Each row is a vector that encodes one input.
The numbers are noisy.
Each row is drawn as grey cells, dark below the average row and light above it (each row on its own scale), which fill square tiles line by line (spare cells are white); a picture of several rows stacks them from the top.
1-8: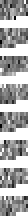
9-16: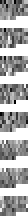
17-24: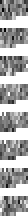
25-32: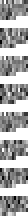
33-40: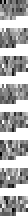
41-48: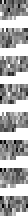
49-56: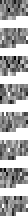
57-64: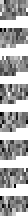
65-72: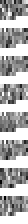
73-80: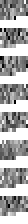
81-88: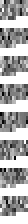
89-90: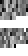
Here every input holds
a list of up to two points on a 6-point circle.
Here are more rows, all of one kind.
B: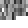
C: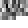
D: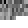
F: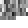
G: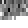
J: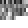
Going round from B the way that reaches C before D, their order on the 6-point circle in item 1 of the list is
B, F, C, G, D, J.
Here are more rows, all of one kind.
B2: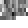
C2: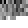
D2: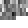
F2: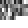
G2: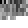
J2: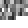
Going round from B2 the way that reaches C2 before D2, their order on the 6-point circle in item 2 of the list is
B2, G2, C2, F2, J2, D2.
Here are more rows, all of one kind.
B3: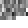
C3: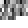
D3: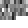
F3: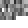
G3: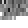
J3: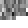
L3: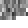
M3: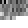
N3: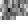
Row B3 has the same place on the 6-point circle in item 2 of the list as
J3 and L3.
